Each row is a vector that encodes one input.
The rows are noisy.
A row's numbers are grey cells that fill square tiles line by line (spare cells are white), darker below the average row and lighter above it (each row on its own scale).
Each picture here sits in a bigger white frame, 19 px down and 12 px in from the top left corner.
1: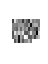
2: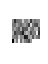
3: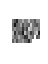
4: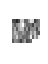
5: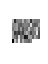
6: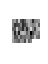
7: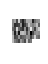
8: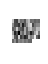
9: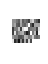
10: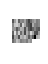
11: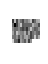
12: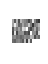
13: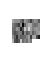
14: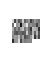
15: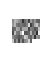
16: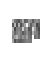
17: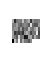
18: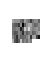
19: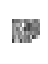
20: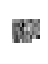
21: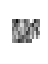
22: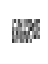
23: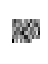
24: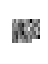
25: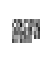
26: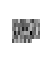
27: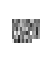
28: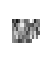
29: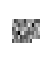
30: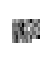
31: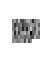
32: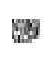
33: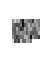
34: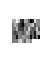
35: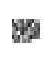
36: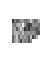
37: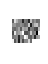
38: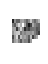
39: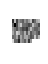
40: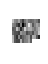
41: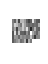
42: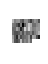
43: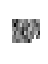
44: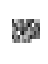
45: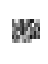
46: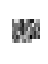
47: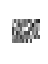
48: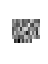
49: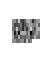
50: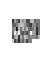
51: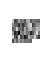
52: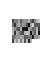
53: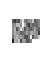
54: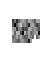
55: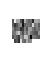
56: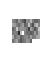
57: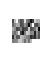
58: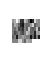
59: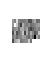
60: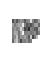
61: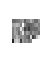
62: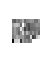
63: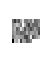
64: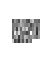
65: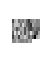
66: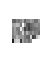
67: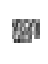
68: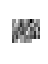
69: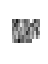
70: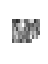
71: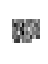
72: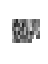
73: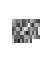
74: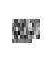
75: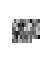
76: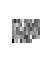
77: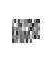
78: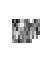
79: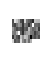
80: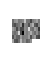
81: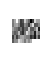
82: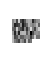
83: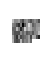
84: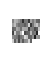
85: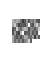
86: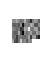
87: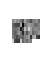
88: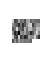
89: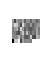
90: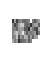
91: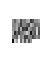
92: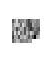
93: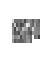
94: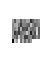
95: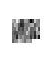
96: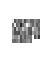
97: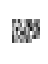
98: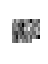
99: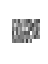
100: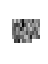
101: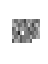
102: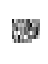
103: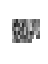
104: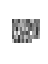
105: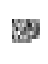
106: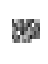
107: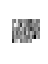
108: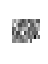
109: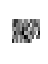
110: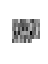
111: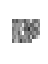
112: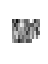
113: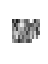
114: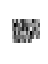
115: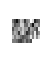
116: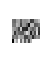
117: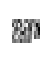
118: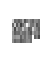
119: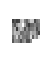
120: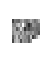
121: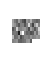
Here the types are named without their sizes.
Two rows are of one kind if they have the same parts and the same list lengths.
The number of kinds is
2.
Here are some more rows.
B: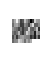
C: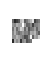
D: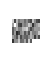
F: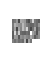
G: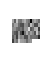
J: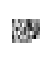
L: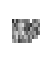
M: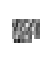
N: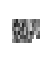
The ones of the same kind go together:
B, C, D, F, G, J, L, N
M

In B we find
three true/false values.
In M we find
a fixed value.
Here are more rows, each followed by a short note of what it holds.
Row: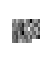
three true/false values
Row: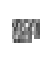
a fixed value
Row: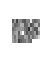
three true/false values
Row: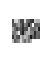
three true/false values
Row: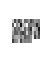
a fixed value
